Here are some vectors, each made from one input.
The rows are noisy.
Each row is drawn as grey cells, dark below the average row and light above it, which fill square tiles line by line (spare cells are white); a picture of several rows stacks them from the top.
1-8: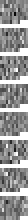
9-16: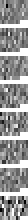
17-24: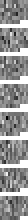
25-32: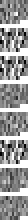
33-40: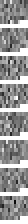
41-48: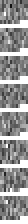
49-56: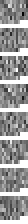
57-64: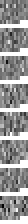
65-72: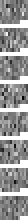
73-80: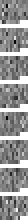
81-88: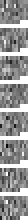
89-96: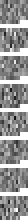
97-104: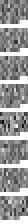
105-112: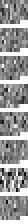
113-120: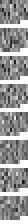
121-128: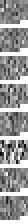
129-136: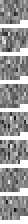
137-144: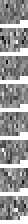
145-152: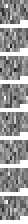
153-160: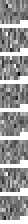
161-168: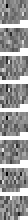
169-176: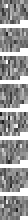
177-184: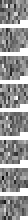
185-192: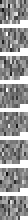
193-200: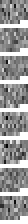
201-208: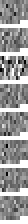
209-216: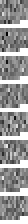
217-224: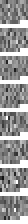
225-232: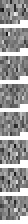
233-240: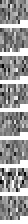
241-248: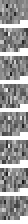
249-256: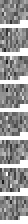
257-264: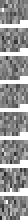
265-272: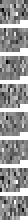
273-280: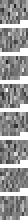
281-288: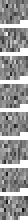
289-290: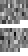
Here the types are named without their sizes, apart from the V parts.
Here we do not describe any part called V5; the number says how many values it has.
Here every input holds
a list of items, each a label and a value of V5.
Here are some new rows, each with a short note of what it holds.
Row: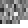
a list of one item
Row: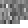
a list of three items
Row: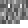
a list of three items
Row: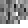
a list of one item
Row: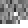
a list of one item
